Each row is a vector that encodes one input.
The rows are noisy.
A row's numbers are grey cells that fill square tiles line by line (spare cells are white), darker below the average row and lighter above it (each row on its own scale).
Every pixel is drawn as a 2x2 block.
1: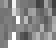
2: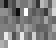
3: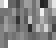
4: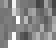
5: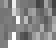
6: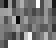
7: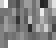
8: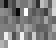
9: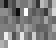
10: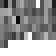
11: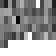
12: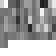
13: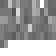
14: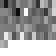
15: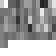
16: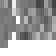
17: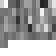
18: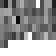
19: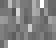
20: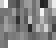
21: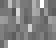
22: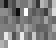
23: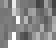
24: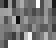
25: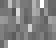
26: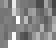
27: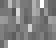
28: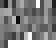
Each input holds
one of 5 labels.
